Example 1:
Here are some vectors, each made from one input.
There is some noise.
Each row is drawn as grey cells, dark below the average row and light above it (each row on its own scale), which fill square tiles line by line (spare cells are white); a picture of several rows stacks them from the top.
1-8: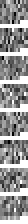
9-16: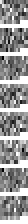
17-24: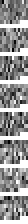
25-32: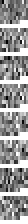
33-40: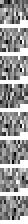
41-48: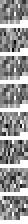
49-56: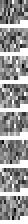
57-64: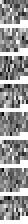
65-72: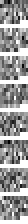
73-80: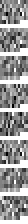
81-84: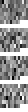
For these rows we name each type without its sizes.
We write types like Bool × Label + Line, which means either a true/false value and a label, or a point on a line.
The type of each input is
Label.
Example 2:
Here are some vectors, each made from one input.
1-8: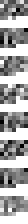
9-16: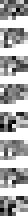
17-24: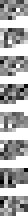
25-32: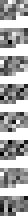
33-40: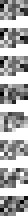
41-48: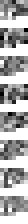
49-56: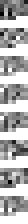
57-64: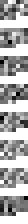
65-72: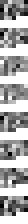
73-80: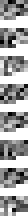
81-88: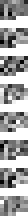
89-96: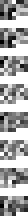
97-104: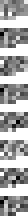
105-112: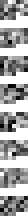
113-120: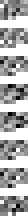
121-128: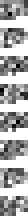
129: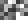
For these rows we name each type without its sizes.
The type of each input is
Bool × Bool × Bool × Bool + Unit.
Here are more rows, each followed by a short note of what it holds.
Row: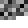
four true/false values
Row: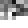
four true/false values
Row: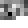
a fixed value
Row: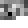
a fixed value
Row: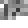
four true/false values
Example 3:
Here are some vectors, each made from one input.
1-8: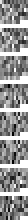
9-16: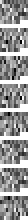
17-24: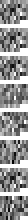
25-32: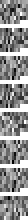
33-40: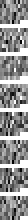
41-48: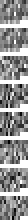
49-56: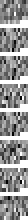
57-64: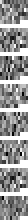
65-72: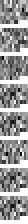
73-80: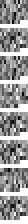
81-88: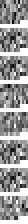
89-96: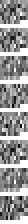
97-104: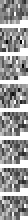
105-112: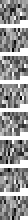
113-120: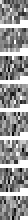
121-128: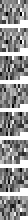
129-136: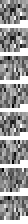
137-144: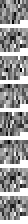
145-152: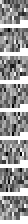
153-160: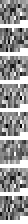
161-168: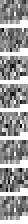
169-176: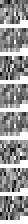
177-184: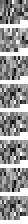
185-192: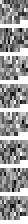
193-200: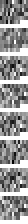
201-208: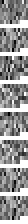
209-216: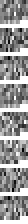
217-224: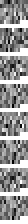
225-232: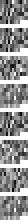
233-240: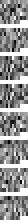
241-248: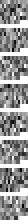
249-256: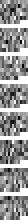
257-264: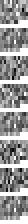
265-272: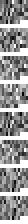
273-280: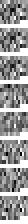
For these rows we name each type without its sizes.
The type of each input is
Label.
